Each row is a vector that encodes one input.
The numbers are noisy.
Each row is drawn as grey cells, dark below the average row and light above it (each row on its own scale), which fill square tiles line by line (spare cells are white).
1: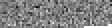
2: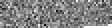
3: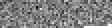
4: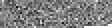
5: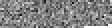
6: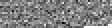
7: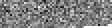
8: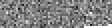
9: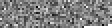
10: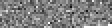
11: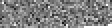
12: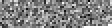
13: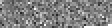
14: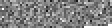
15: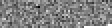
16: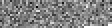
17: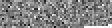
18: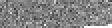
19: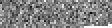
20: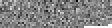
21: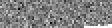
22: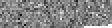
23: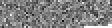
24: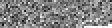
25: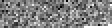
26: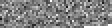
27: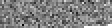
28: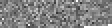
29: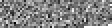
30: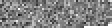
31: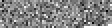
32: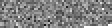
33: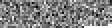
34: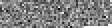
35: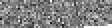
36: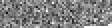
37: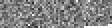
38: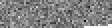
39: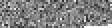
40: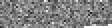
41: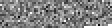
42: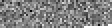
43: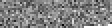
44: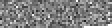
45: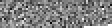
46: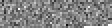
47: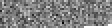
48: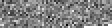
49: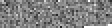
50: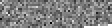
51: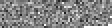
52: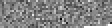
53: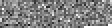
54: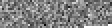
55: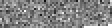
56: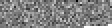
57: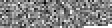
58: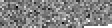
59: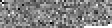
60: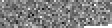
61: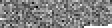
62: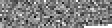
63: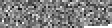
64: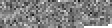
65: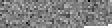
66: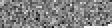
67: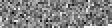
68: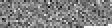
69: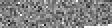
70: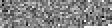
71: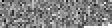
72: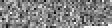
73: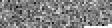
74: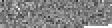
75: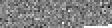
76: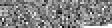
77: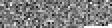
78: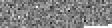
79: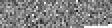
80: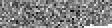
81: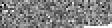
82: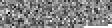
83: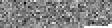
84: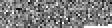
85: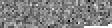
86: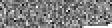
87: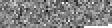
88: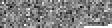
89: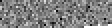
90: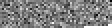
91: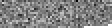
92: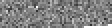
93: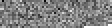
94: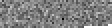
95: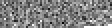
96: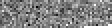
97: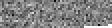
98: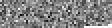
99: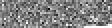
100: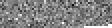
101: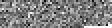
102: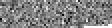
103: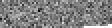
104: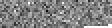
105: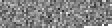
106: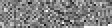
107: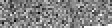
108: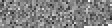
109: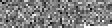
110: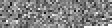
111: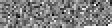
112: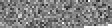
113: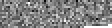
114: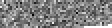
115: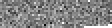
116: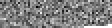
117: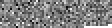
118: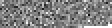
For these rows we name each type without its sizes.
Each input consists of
a point on a line, together with either a point on a circle and a true/false value, or a fixed value.
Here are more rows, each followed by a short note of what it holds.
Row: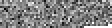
a point on a line
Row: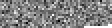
a point on a line
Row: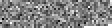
a point on a line
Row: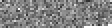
a point on a line
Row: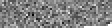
a point on a circle, a point on a line and a true/false value
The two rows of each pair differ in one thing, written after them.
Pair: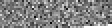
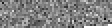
the place on the line
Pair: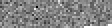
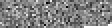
the true/false value
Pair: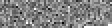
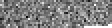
the place on the circle
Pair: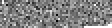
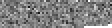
the place on the line
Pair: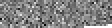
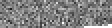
the place on the circle
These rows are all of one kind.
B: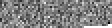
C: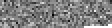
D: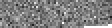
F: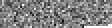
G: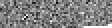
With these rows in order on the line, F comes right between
B and G.
